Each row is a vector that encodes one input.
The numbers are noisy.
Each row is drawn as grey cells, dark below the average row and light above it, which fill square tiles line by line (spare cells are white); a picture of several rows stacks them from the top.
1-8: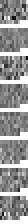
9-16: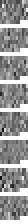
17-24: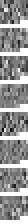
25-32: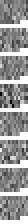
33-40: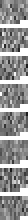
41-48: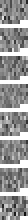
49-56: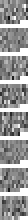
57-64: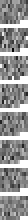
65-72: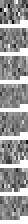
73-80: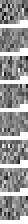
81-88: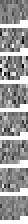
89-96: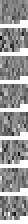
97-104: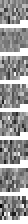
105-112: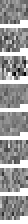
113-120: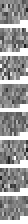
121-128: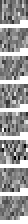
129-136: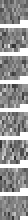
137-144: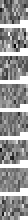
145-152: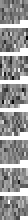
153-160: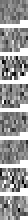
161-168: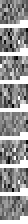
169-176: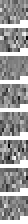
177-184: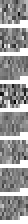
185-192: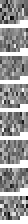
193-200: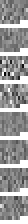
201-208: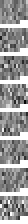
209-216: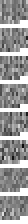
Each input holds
either a point on a 6-point circle, or a fixed value, or a node of a 20-node tree and a true/false value.
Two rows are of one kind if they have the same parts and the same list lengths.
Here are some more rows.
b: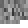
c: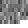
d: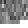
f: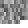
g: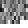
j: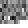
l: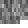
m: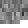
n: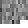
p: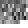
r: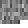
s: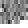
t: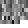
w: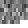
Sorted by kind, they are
b, p
c, d, m
f, g, j, l, n, r, s, t, w

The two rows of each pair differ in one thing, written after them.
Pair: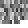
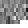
the node of the tree
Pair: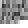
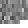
the true/false value
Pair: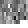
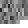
the node of the tree
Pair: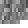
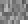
the node of the tree
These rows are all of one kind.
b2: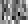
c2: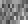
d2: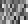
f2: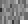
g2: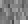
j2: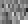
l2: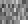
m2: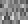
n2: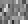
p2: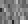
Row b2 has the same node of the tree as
d2, f2, g2 and n2.
